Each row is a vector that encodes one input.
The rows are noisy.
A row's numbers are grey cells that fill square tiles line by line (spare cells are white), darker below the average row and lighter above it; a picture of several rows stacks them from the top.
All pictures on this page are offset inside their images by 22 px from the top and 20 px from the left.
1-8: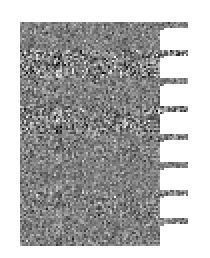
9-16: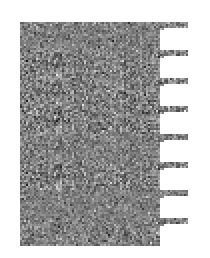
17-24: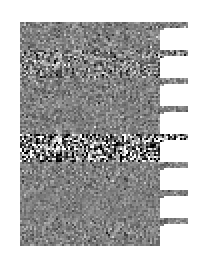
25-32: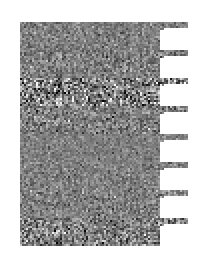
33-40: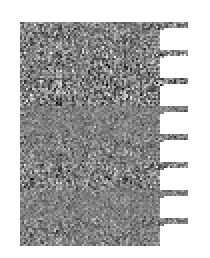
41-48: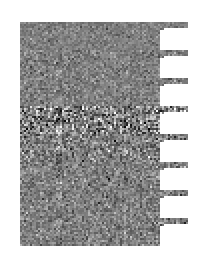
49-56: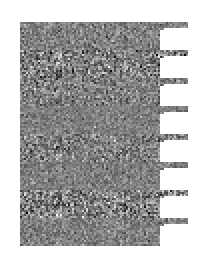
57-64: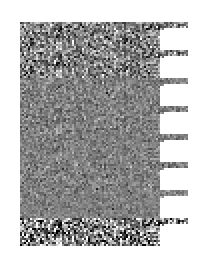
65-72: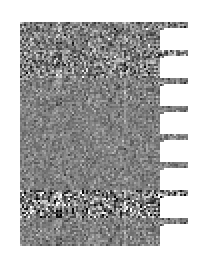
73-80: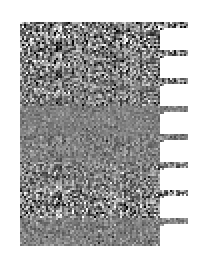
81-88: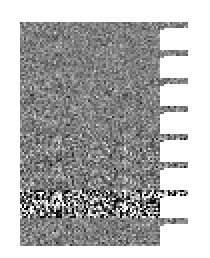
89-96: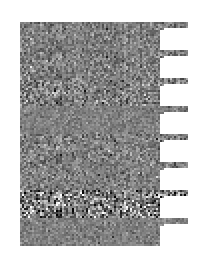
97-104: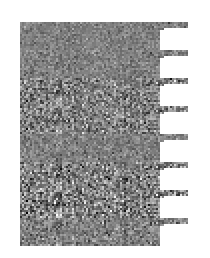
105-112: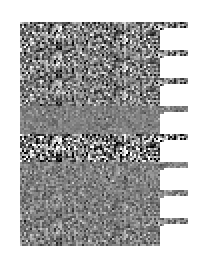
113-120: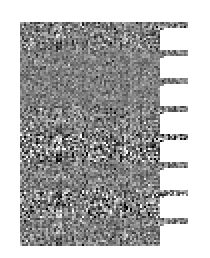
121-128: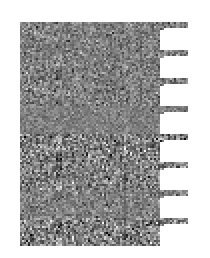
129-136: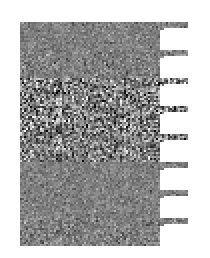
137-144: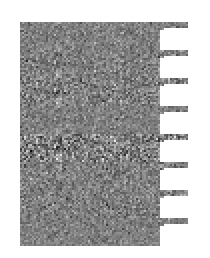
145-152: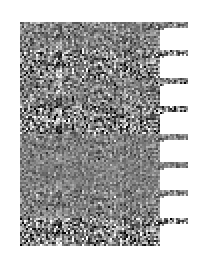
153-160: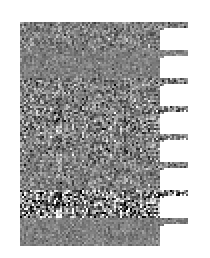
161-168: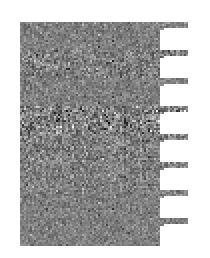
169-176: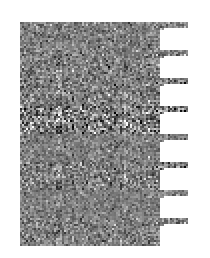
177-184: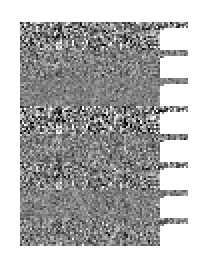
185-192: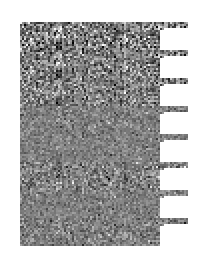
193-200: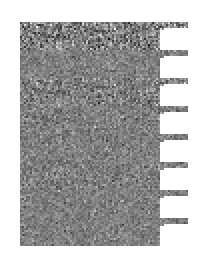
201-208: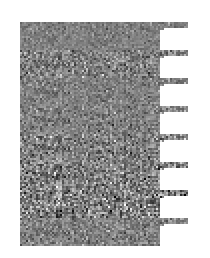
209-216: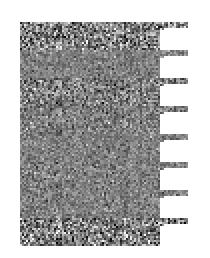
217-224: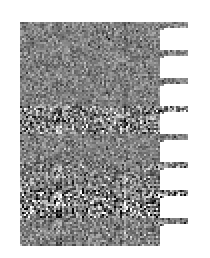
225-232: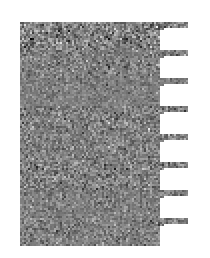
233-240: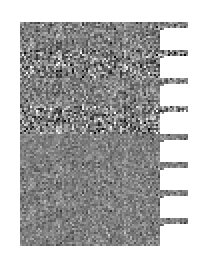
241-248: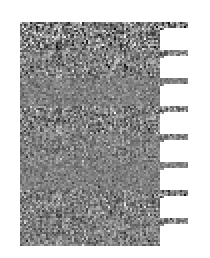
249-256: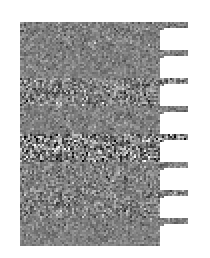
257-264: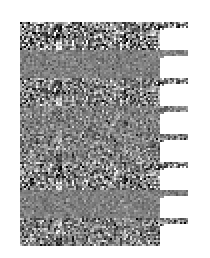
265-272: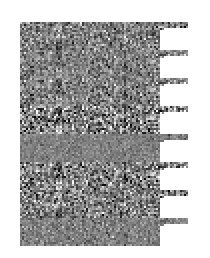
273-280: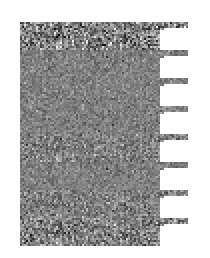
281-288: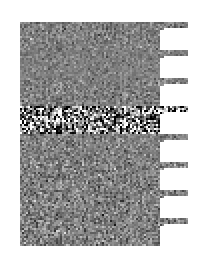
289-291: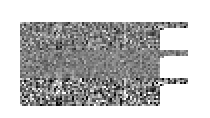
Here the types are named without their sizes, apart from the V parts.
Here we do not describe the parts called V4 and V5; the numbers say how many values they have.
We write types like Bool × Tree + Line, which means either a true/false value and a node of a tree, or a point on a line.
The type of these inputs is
(Circle × V4 + Tree) × V5.
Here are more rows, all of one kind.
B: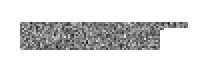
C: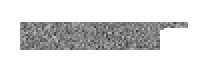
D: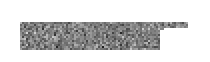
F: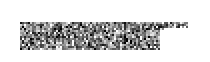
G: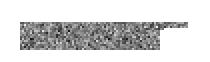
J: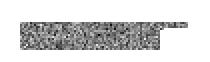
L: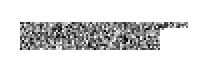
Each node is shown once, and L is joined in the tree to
B and D.
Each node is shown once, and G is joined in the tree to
C.
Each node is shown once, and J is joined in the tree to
D and F.
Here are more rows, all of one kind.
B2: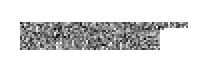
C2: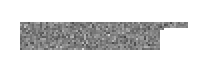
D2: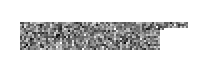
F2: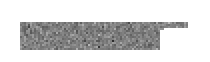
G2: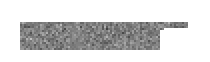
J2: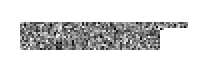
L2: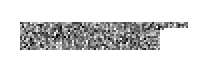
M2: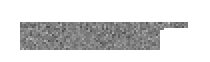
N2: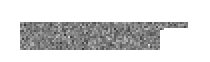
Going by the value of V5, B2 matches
G2 and M2.
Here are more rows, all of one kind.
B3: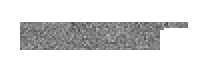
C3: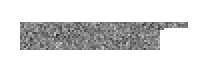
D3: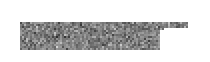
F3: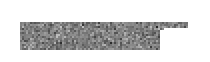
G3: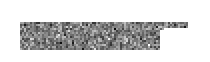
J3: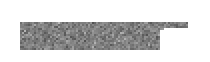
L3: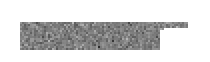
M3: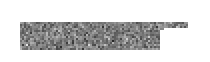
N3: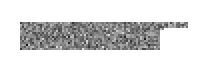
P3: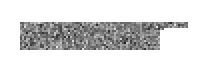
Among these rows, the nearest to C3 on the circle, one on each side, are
L3 and M3.
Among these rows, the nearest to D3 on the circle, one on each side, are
G3 and J3.
